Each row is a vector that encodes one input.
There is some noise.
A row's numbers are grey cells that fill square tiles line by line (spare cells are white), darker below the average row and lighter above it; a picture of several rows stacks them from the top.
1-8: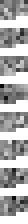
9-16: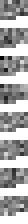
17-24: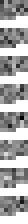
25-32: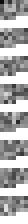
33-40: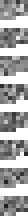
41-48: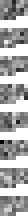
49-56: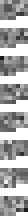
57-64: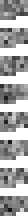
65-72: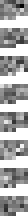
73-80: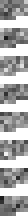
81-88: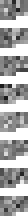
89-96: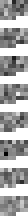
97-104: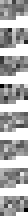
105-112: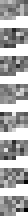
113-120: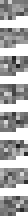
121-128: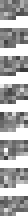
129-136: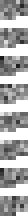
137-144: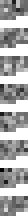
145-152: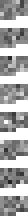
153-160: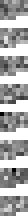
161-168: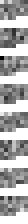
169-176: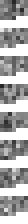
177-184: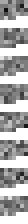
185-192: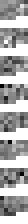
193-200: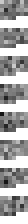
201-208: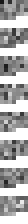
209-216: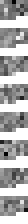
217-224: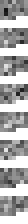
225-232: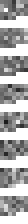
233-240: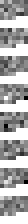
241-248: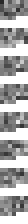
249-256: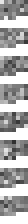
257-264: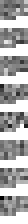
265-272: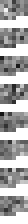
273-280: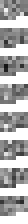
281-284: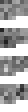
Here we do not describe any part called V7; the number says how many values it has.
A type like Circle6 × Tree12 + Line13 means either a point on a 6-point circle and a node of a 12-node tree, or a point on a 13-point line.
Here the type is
(Bool × Circle6 + Line11) × (Line5 + V7).
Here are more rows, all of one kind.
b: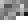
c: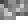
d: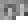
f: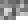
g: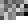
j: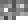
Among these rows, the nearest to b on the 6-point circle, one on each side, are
c and g.
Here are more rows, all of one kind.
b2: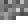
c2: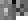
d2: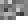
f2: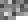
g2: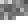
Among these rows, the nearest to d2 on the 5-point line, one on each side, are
b2 and g2.
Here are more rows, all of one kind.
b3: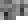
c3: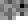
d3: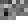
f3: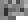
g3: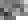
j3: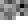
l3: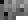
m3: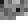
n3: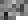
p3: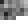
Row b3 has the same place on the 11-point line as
f3, g3 and p3.
